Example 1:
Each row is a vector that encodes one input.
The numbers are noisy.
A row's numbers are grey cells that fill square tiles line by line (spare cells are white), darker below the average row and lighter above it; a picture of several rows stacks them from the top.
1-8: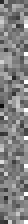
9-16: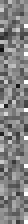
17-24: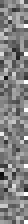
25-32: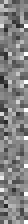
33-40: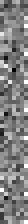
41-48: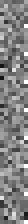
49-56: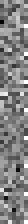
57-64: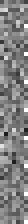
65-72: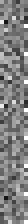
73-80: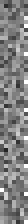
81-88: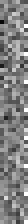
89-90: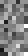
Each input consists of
a point on a 16-point circle.
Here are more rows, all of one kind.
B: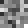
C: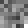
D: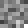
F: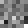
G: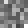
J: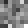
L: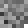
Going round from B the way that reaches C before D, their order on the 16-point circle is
B, J, C, G, F, L, D.
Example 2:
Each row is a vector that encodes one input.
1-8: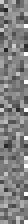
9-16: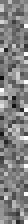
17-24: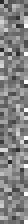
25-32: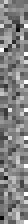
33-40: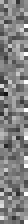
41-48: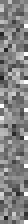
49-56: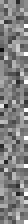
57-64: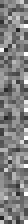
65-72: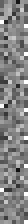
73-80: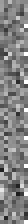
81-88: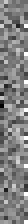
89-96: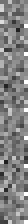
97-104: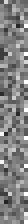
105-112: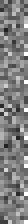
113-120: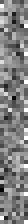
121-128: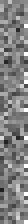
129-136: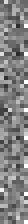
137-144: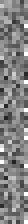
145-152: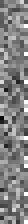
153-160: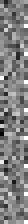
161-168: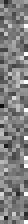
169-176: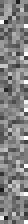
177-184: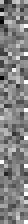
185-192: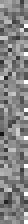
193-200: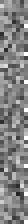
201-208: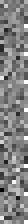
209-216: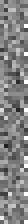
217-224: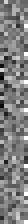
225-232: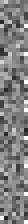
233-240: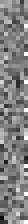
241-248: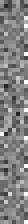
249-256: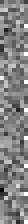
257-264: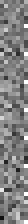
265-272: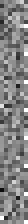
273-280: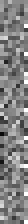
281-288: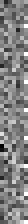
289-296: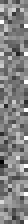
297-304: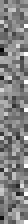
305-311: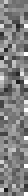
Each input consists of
a point on a 16-point circle.
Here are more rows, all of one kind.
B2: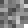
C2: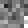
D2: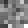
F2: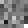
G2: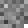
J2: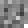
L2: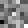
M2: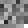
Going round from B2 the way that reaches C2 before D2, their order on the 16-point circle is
B2, L2, G2, F2, M2, J2, C2, D2.
